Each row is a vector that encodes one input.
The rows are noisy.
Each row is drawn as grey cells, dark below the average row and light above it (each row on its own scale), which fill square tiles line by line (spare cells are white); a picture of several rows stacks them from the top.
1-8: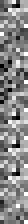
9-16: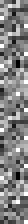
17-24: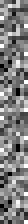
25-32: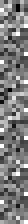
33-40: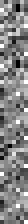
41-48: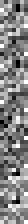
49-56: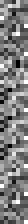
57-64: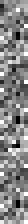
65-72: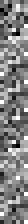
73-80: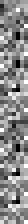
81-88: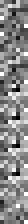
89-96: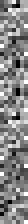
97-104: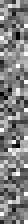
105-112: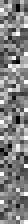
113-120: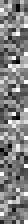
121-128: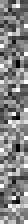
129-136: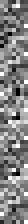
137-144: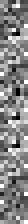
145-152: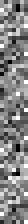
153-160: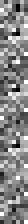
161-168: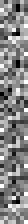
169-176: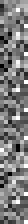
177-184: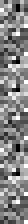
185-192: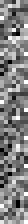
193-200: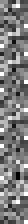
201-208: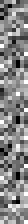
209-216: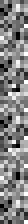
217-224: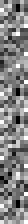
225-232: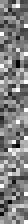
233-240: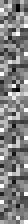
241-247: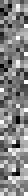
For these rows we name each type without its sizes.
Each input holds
three true/false values.
